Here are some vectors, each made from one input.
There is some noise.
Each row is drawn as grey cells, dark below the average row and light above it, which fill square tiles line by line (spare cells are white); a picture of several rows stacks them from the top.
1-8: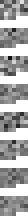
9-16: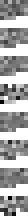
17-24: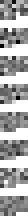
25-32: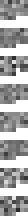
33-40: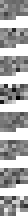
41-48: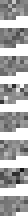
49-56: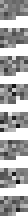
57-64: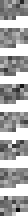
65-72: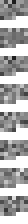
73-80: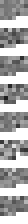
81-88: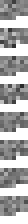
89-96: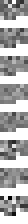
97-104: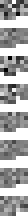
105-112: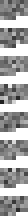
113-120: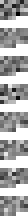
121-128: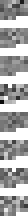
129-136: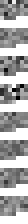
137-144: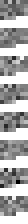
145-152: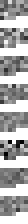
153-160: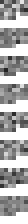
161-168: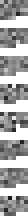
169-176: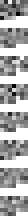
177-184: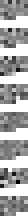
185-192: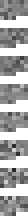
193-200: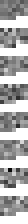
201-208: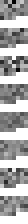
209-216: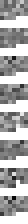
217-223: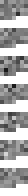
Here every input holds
three true/false values.
